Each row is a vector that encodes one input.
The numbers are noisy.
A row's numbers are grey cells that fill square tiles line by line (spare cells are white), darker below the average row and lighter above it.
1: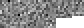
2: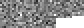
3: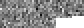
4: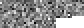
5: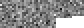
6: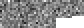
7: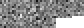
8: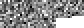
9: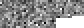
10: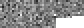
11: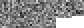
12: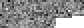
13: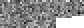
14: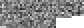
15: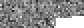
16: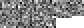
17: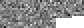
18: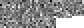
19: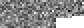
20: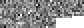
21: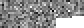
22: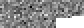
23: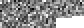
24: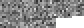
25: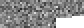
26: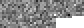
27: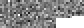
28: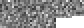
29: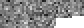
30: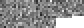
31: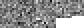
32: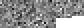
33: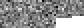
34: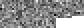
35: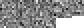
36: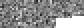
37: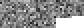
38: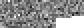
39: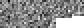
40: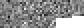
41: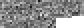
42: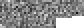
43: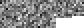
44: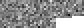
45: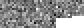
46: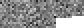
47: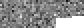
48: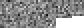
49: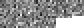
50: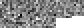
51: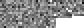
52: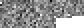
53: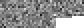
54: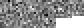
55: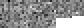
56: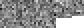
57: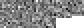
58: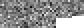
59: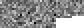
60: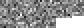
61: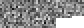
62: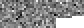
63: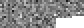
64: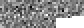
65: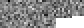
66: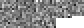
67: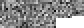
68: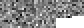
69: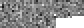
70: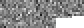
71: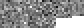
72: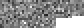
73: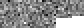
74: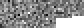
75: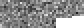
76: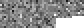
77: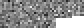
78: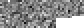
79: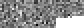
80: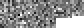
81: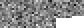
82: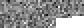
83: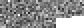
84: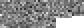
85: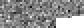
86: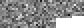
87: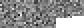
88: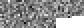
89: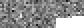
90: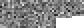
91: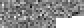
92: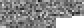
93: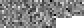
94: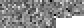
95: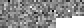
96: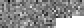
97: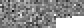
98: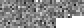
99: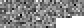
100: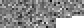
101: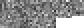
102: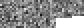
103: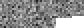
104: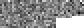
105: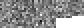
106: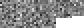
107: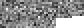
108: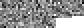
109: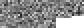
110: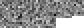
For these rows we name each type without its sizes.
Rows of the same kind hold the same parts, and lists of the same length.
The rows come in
2 kinds.
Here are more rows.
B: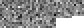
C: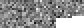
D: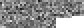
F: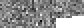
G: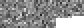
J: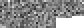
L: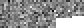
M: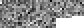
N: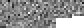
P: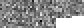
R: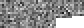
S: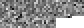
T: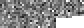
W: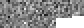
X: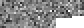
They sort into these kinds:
B, C, F, L, M, N, P, R, S, W, X
D, G, J, T

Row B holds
a label and a true/false value.
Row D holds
a point on a circle and a true/false value.
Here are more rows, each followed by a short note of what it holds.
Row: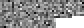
a label and a true/false value
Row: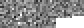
a point on a circle and a true/false value
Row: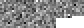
a label and a true/false value
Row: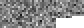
a label and a true/false value
